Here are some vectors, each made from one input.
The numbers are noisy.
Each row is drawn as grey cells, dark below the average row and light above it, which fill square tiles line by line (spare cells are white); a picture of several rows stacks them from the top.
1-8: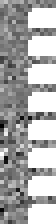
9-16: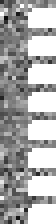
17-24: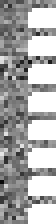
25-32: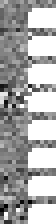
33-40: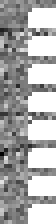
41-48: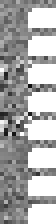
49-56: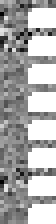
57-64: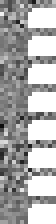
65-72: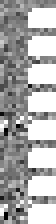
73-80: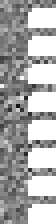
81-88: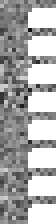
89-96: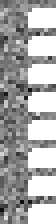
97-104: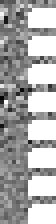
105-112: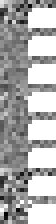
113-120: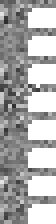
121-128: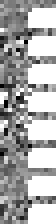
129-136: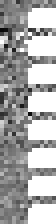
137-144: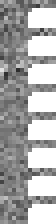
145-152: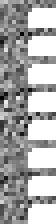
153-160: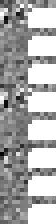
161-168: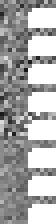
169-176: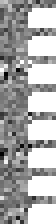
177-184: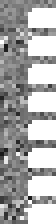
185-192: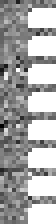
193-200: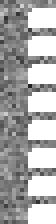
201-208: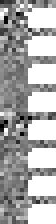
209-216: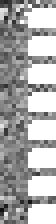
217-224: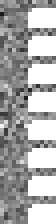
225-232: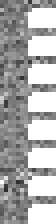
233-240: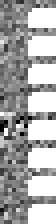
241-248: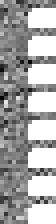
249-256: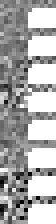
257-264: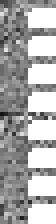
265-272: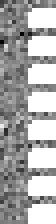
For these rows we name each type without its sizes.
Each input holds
either a point on a circle, or a list of points on a line.
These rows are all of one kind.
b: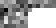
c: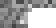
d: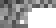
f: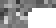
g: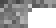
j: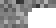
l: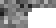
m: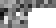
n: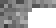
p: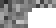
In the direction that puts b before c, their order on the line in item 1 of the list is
j, b, n, g, f, m, p, l, d, c.
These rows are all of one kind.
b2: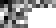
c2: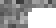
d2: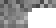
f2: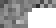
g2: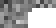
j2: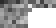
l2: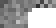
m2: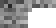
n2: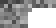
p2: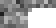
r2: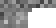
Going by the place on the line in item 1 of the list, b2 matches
f2, g2, l2 and r2.
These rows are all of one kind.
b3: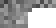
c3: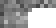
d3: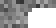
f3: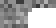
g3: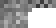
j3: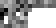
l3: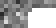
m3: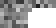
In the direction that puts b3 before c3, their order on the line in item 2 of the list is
d3, m3, f3, b3, l3, j3, c3, g3.
